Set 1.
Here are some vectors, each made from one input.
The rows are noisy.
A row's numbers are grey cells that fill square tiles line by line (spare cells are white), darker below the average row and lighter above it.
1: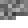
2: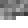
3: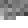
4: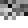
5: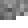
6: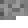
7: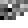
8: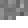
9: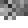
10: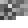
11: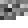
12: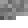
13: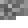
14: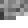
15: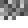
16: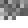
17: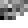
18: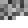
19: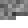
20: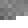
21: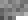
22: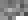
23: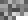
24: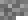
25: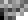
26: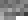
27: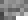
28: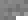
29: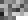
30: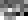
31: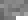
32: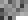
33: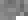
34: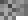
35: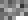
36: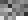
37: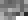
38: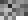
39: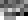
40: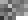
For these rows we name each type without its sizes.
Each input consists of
a point on a line.
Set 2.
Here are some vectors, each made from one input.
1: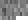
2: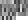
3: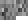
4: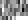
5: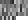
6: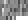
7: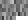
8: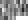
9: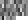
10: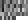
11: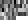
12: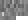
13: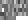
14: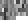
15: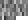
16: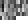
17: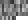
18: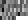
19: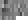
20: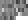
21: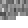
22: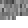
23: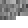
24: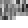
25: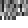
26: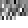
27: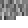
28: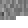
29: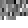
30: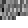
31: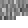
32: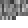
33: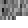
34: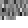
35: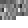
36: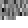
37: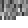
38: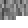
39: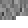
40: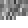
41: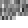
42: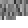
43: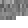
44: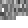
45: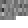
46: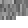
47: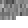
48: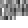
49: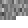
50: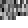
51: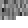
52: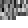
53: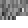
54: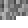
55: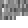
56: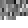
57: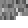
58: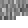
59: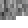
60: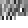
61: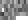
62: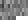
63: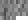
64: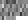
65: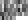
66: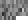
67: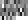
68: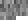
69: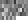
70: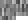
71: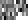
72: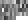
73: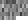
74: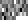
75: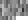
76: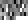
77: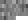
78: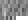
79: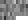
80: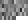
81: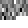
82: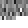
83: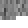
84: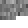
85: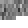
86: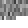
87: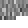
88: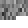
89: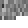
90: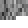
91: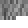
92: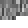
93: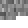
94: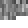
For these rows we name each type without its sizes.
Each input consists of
either a fixed value, or four true/false values.
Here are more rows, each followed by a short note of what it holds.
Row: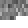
a fixed value
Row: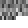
a fixed value
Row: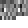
four true/false values
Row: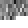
a fixed value
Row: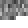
a fixed value
